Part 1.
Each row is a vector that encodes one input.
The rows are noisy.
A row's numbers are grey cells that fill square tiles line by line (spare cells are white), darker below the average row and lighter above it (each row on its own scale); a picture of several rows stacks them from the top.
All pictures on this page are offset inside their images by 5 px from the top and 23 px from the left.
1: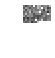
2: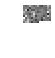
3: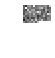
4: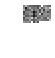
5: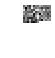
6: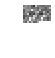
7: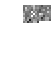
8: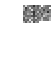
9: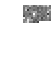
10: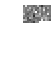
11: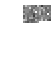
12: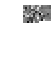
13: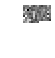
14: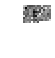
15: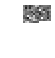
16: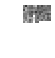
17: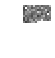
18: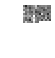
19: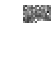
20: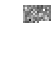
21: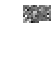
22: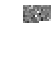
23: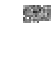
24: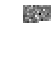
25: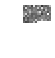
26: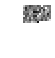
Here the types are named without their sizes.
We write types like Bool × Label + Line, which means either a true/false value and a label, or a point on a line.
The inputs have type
Label.
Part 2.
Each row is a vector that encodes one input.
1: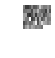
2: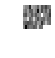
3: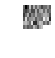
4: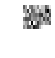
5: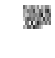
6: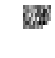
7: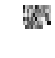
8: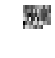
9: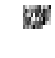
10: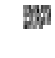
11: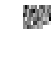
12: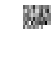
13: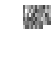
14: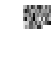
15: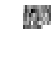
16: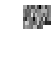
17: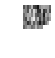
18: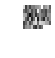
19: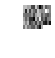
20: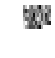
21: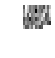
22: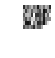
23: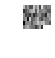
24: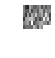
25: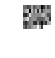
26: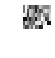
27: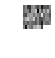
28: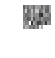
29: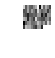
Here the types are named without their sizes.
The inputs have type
Label.
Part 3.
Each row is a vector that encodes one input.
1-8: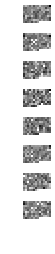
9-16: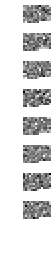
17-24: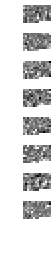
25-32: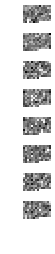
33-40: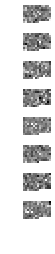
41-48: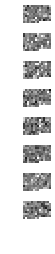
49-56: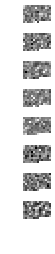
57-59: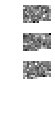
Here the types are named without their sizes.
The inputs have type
Line.
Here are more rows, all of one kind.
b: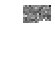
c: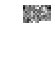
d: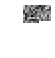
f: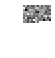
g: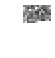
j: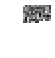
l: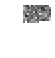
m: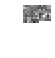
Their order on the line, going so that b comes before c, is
g, l, f, d, m, j, b, c.
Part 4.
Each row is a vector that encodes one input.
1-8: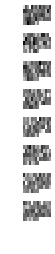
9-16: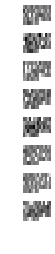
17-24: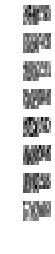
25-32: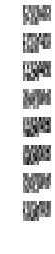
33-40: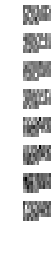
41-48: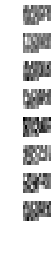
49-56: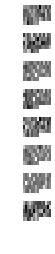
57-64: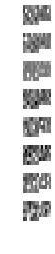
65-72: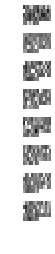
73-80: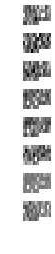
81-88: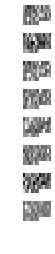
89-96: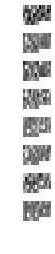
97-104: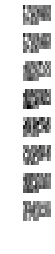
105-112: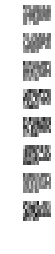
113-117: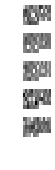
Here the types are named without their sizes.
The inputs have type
Line.
